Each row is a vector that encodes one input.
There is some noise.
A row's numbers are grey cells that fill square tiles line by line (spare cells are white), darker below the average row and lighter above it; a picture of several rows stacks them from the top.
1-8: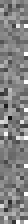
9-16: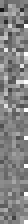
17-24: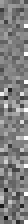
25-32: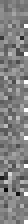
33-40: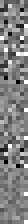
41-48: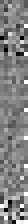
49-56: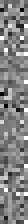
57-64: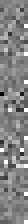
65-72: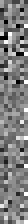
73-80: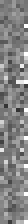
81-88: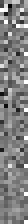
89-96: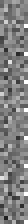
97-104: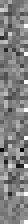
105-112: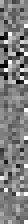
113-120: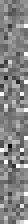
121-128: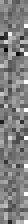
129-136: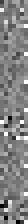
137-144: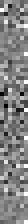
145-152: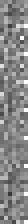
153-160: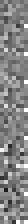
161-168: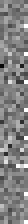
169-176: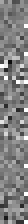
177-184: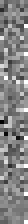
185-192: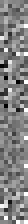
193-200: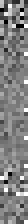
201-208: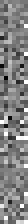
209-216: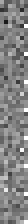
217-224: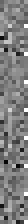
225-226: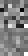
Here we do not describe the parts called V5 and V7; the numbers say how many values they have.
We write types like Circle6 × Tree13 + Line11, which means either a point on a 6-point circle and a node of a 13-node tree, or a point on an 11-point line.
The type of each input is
Bool × V7 + Line8 × (Line8 + V5).
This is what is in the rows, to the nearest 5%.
About 65% of them hold a point on an 8-point line, together with either a point on an 8-point line, or a value of V5. The rest hold a true/false value and a value of V7.
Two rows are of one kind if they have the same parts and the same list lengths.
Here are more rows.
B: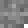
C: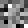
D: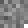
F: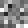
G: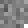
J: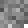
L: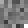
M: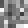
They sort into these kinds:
B, J
C, D, F, G
L, M

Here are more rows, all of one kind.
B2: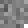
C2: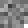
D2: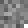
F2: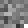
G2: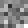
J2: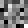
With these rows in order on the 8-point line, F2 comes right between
B2 and D2.
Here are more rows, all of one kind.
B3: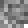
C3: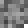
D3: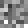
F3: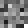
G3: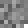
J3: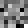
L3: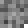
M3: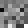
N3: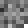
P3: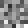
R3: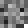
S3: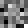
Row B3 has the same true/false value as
D3, J3 and M3.
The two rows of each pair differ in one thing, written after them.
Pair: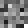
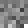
the true/false value
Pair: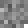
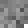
the true/false value
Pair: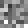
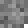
the true/false value
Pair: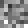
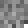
the true/false value
